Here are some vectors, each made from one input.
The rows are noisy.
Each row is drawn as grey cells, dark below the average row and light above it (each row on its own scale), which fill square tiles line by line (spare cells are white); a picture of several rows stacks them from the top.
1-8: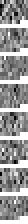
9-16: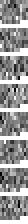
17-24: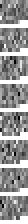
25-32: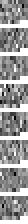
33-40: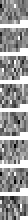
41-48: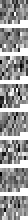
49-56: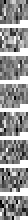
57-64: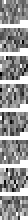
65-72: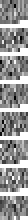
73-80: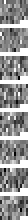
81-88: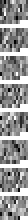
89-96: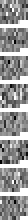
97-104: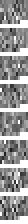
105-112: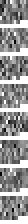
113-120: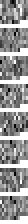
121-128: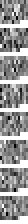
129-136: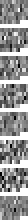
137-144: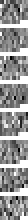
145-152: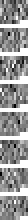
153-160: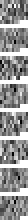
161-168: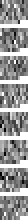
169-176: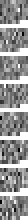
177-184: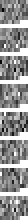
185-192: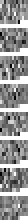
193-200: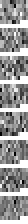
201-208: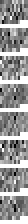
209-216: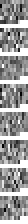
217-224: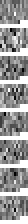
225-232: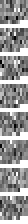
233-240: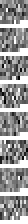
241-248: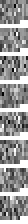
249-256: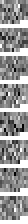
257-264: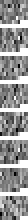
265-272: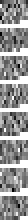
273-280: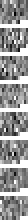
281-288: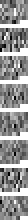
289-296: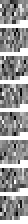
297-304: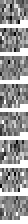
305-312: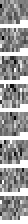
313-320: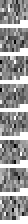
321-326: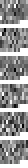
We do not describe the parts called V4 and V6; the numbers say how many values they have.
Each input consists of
a true/false value, a value of V4 and a value of V6, together with either a fixed value, or a node of a 14-node tree.
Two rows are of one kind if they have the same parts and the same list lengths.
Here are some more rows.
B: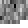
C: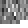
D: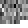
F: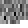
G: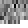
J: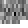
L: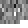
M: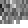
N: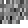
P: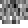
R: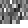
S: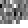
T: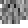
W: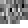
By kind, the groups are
B, C, F, G, J, M, N, P, R, S, T, W
D, L

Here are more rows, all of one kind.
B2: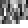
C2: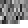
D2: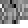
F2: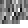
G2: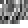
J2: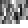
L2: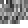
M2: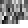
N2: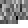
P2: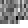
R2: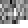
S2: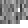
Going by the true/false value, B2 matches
J2 and S2.
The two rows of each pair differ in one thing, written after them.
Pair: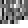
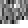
the node of the tree
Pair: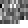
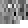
the node of the tree
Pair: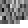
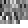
the true/false value
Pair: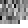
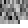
the value of V4
